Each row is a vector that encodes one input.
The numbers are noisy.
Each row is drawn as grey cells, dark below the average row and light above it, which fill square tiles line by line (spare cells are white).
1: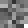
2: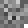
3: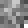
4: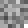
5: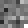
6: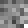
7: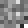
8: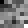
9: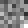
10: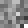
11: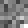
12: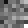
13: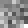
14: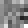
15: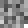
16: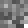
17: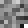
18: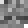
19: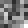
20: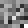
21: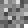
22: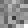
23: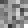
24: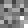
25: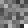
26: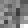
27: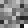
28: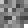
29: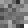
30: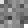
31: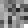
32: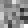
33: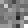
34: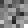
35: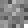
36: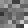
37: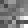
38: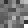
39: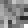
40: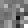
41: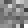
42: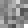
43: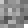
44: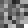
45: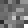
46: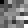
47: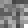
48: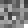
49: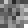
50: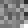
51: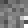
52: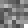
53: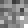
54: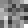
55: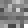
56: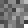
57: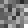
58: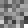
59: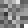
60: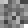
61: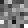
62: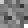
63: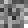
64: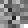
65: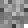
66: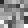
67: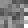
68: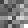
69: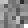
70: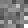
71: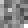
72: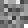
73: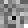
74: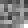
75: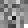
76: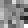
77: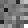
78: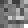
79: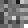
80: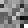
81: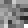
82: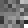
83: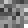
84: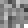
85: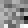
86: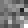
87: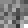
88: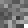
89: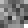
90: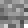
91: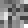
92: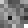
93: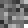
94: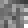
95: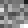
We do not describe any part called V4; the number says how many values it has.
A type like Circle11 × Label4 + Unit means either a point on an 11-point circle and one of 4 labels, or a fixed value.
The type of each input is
Tree7 × (Tree7 + V4).
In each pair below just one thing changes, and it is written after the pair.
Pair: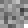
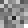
the node of the tree
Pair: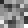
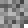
the value of V4
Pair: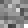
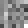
the node of the tree
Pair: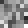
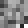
the value of V4
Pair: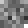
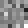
the value of V4
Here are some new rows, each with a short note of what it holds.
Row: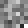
a node of a 7-node tree and a value of V4
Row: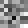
a node of a 7-node tree and a value of V4
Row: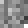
a node of a 7-node tree and a value of V4
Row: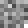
a node of a 7-node tree and a value of V4
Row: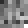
a node of each of two 7-node trees
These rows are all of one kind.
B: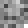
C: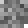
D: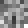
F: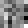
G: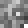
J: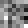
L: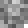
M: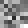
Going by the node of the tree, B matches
G and L.
